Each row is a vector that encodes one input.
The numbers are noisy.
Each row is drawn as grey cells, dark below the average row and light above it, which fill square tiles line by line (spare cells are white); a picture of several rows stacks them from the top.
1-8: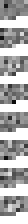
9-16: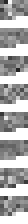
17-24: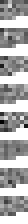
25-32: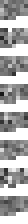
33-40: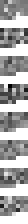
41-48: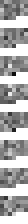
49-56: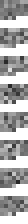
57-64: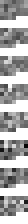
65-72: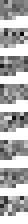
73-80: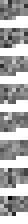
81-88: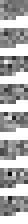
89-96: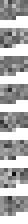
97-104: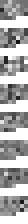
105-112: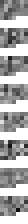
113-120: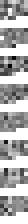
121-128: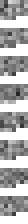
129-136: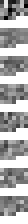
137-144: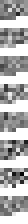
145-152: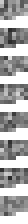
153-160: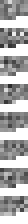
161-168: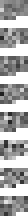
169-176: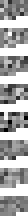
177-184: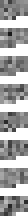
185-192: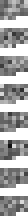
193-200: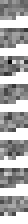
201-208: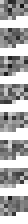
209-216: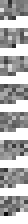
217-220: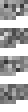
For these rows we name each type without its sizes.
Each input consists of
two labels, together with either a fixed value, or a label and a true/false value.
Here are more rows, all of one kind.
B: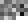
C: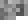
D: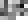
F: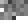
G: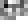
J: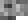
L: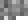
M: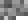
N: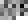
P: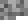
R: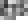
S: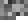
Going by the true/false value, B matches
F and R.
